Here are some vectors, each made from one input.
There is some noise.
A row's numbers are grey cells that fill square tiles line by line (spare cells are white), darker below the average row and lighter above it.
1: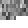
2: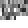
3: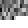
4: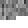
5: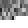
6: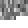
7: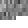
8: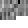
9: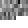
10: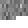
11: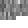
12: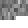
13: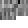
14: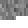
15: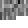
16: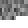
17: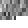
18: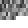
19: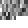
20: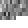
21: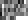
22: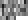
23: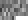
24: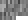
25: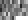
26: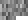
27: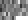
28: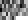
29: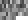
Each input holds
a point on a 6-point line.
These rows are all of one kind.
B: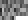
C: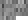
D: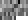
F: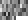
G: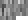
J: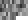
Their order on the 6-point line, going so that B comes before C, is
D, F, B, C, G, J.
